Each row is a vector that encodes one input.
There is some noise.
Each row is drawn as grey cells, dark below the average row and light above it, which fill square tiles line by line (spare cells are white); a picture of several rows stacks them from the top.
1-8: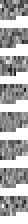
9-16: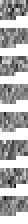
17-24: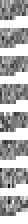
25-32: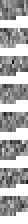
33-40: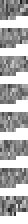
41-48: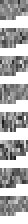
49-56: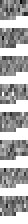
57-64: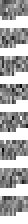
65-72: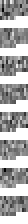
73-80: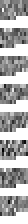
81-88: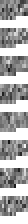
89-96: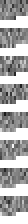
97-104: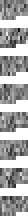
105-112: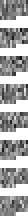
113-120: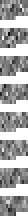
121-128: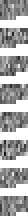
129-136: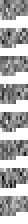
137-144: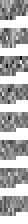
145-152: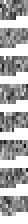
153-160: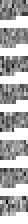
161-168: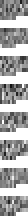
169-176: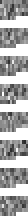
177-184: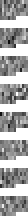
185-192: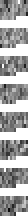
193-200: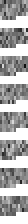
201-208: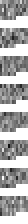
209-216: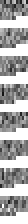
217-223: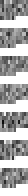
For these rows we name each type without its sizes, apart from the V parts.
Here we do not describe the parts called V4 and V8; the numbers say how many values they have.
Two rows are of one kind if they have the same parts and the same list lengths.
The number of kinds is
3.
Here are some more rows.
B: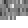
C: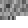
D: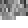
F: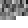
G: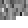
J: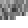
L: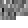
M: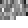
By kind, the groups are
B, C, D, M
F, J, L
G

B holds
a value of V4 and a value of V8.
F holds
a point on a circle and a label.
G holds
a node of a tree and a value of V4.
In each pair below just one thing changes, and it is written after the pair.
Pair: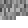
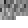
the value of V8
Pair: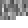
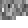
the value of V8
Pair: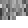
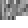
the value of V8
